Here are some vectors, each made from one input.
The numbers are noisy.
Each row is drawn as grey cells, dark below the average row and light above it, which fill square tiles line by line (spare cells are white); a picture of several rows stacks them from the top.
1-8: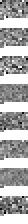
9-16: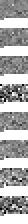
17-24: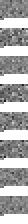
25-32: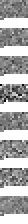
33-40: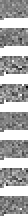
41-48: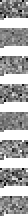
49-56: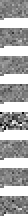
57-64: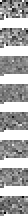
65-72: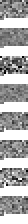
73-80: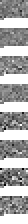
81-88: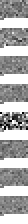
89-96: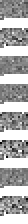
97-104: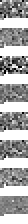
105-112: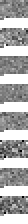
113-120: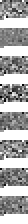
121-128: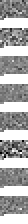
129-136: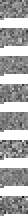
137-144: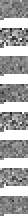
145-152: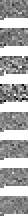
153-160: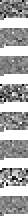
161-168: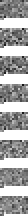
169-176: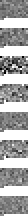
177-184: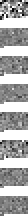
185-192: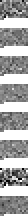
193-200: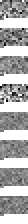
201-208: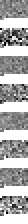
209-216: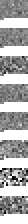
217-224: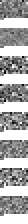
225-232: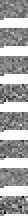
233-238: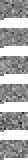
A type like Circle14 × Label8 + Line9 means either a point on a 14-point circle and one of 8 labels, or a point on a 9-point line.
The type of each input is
Bool × Bool × Bool × Bool + Unit.
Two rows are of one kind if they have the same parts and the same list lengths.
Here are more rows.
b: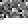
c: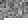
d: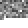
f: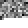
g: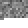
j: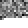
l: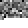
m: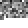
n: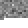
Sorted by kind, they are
b, c, d, g, l, m, n
f, j

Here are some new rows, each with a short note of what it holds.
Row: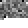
four true/false values
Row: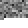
four true/false values
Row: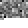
four true/false values
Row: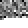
a fixed value
